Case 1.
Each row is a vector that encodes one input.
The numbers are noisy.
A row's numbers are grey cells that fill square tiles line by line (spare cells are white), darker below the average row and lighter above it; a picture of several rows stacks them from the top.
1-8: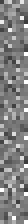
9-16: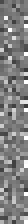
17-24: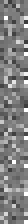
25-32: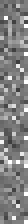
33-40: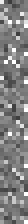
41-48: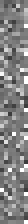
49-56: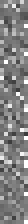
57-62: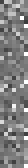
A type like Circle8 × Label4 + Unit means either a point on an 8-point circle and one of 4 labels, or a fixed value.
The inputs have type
Bool × Bool × Bool × Bool.
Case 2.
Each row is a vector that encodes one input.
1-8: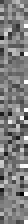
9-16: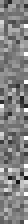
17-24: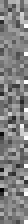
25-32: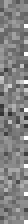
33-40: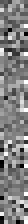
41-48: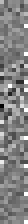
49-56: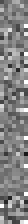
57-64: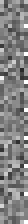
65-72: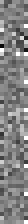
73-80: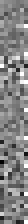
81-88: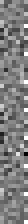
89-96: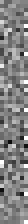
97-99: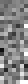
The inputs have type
Line8.
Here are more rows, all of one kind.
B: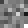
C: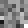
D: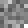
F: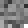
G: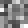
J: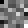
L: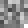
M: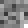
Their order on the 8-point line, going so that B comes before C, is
J, M, D, B, L, G, C, F.
